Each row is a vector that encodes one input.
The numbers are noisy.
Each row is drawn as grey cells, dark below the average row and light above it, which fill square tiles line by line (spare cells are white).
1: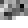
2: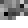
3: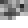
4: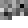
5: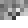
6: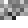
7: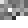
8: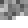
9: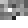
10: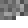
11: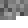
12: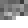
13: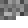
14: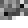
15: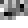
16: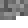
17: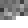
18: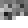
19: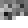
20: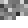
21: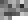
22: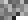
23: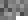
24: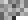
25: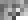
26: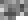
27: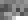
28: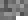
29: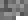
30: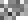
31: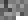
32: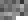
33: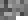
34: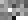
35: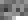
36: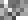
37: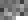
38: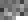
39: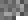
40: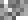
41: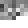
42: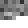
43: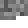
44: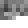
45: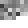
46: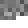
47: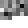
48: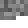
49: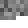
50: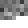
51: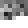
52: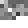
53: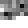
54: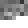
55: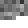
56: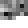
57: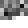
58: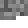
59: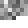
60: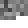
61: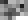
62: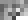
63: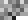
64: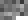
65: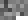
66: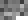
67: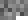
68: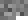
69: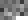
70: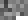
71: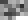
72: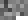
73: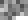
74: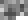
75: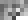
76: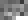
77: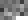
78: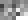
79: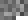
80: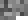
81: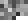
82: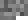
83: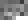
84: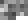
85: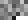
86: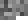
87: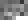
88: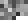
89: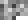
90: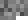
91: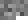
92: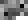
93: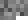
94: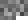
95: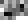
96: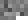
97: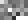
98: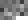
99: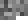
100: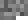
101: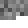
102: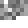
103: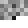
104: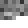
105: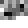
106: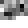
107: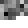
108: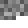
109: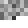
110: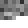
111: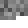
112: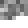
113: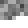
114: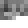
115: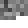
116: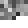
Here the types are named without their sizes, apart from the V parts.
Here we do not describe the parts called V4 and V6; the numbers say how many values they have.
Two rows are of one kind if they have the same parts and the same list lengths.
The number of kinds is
2.
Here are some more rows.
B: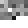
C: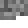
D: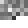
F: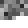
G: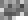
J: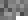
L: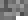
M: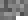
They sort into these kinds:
B, D, F, G
C, J, L, M

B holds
a label, a true/false value, a value of V4 and a value of V6.
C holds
a value of V4 and a value of V6.
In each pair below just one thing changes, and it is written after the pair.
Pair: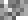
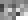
the label
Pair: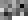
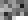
the value of V4
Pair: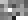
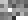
the value of V6
